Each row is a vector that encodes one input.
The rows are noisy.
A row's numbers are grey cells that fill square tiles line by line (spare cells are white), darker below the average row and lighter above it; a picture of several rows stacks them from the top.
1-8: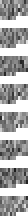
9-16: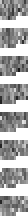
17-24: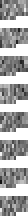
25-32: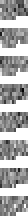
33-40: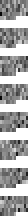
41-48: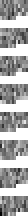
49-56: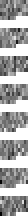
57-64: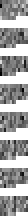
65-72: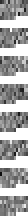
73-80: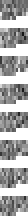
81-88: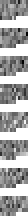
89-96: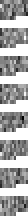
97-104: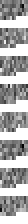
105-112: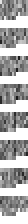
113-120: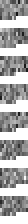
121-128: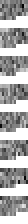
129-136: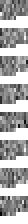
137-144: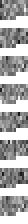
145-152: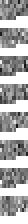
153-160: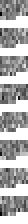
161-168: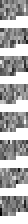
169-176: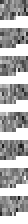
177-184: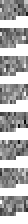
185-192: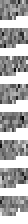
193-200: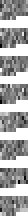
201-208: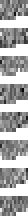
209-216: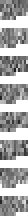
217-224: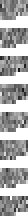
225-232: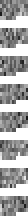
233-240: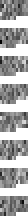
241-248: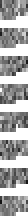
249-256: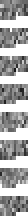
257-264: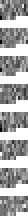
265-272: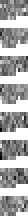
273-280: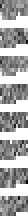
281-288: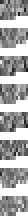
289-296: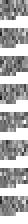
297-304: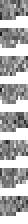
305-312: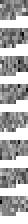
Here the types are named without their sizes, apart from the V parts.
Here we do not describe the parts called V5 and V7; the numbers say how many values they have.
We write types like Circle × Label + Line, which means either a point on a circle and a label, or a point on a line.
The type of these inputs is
(Bool × Bool × Bool + V5) × Line + Label × V7.
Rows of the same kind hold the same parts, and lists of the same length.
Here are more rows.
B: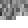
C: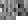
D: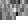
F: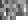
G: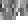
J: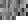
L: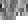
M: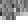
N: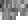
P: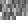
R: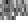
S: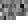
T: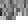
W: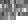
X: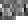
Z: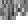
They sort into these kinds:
B, D, G, L, M, N, P, S, T, Z
C, F, J, R
W, X

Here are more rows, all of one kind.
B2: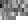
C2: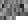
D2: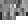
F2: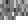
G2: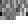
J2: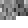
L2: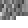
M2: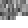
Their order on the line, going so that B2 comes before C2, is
G2, M2, F2, B2, D2, J2, C2, L2.
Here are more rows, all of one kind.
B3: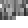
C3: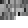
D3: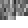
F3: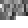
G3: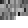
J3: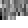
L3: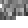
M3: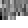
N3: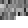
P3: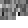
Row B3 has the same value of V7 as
F3 and L3.
